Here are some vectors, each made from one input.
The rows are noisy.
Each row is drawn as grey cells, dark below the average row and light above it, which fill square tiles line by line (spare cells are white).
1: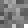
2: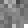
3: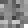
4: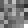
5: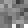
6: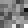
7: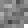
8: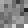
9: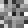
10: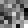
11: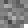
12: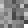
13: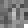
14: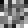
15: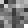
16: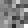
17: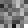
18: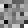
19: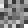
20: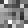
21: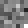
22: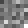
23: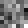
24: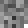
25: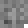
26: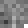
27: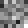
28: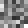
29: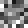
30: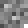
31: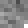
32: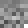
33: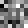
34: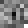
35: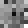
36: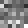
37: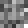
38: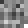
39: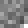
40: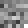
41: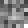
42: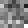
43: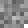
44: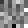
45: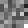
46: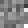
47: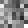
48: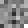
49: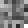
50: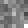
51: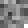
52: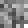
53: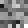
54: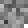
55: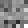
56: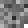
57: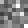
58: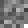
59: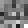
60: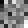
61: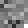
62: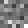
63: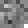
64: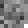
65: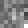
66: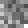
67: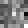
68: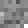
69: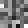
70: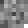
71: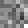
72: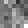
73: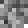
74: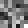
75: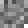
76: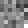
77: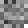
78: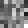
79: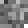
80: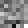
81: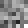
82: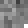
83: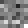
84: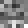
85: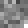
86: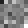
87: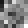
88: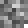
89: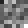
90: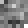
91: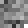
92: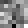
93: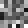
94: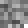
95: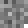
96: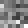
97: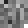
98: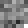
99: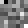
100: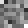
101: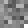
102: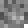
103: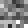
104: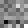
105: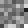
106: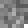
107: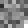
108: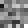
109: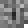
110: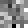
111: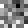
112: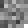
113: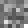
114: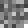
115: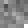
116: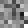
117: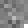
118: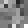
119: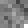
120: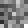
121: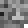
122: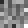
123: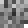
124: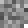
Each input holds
a point on a 4-point line, together with either one of 9 labels, or three true/false values.
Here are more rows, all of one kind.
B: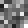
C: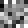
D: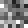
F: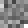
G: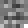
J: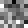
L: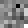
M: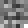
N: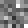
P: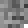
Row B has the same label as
D, J and P.
